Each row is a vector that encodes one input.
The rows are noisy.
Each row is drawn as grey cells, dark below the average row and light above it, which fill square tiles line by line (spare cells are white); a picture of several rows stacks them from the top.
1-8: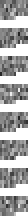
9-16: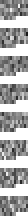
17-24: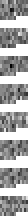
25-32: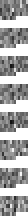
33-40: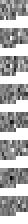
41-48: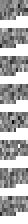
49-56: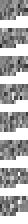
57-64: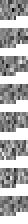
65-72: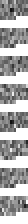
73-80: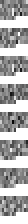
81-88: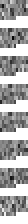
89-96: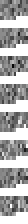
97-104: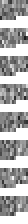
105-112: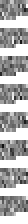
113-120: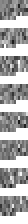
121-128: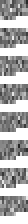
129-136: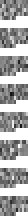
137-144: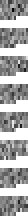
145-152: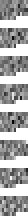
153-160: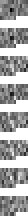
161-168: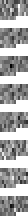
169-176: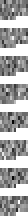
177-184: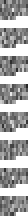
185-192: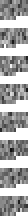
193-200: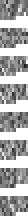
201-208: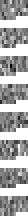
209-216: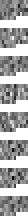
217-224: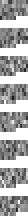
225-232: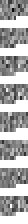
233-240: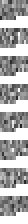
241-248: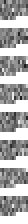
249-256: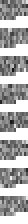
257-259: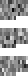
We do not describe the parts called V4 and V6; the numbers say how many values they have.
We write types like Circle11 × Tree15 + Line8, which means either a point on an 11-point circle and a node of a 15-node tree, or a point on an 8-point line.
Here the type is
Bool × V6 + Label12 × V4.
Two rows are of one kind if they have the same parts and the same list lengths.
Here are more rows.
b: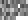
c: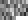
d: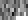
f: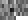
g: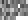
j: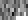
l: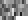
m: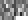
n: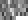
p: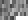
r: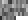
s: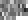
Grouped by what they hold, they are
b, c, d, g, j, l, m, n, p
f, r, s

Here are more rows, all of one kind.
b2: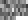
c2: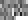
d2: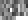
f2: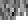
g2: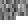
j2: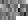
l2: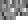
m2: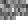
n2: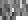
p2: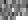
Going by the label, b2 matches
f2, m2, n2 and p2.
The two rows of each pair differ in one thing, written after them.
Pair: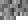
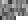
the value of V6
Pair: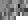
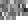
the true/false value
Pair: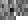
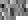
the true/false value
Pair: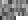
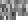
the true/false value
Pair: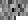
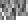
the true/false value
